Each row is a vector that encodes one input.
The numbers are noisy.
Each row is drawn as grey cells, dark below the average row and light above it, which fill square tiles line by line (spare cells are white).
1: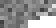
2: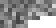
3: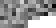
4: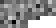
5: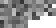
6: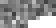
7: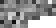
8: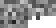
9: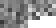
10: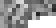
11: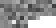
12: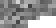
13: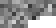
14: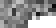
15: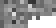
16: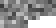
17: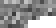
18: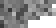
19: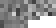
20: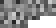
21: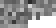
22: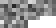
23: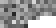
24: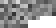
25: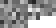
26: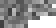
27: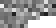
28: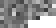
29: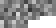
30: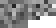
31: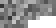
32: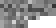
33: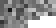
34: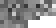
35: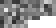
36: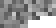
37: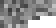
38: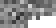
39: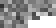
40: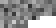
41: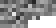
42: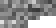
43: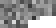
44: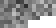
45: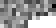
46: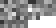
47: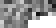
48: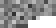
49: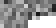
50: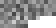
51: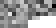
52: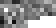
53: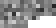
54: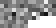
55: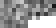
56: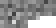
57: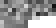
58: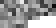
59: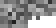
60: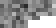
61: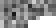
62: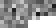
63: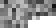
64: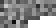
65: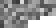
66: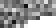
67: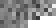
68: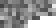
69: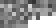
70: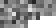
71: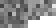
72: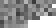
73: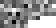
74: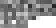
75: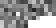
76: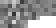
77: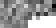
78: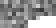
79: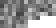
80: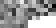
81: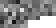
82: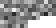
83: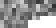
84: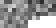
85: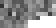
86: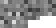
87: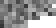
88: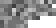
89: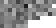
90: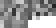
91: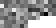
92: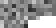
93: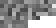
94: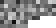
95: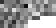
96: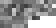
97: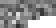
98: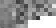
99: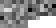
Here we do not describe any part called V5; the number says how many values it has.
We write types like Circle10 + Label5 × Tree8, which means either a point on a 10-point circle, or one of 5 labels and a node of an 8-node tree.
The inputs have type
Bool × (Tree7 + V5).
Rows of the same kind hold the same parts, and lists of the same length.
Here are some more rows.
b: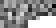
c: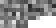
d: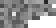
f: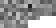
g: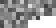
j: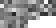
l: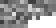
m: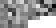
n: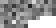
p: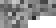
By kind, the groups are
b, g, j, l, m
c, d, f, n, p

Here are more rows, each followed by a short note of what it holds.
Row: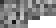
a true/false value and a value of V5
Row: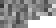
a node of a 7-node tree and a true/false value
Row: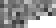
a node of a 7-node tree and a true/false value
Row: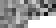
a true/false value and a value of V5
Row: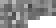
a node of a 7-node tree and a true/false value
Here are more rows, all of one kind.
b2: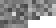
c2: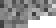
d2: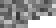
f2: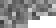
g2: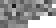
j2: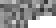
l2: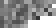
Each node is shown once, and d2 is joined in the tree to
f2.
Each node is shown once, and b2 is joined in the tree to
c2 and l2.
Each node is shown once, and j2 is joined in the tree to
c2 and g2.
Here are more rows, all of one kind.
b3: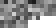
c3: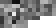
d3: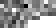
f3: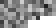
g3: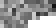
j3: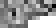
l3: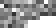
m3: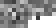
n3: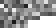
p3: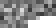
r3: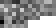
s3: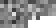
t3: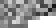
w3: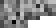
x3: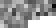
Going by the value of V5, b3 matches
g3, m3, s3 and x3.
